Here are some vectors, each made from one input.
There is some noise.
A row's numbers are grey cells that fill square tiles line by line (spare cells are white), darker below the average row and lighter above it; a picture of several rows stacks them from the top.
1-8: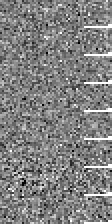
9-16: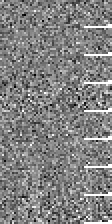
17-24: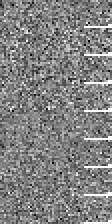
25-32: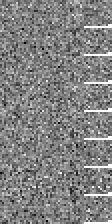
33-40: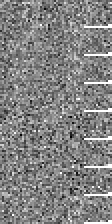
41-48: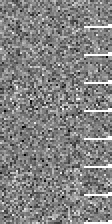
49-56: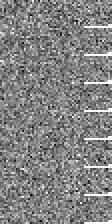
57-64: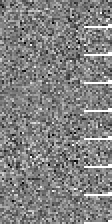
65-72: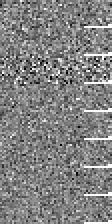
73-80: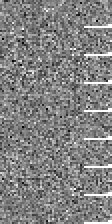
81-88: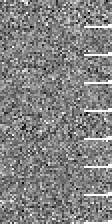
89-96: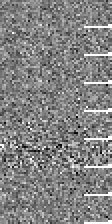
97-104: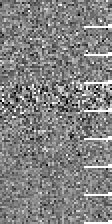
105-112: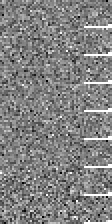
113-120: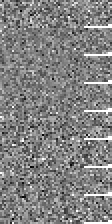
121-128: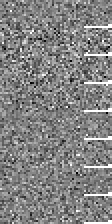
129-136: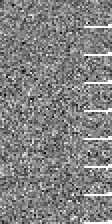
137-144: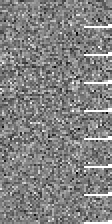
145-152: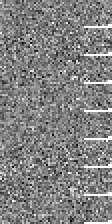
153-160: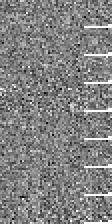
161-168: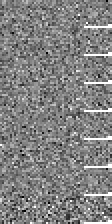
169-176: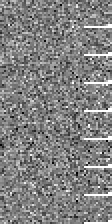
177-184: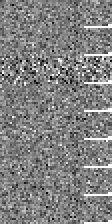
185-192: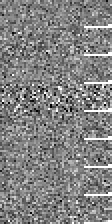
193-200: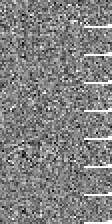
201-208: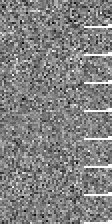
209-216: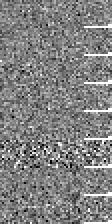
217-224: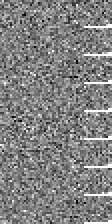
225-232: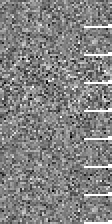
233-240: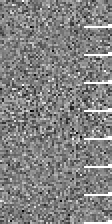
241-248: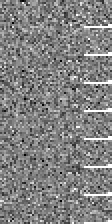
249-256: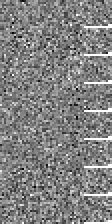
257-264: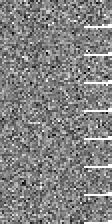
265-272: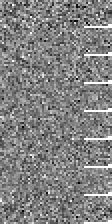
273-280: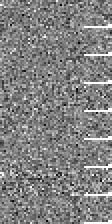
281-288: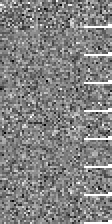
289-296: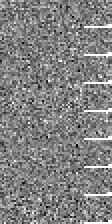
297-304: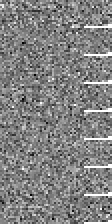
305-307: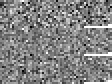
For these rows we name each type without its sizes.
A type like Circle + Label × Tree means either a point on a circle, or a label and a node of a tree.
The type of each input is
List(Line).
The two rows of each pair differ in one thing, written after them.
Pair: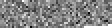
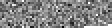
the place on the line in item 2 of the list
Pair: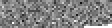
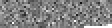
the place on the line in item 2 of the list
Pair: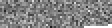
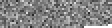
the place on the line in item 2 of the list
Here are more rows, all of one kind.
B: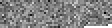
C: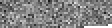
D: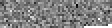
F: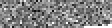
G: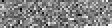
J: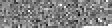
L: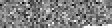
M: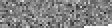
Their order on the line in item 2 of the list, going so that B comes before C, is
J, L, D, B, M, C, G, F.
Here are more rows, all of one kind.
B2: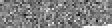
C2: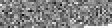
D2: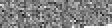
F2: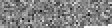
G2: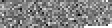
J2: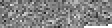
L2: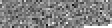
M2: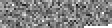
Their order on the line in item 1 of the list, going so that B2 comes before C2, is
J2, F2, M2, G2, L2, B2, C2, D2.
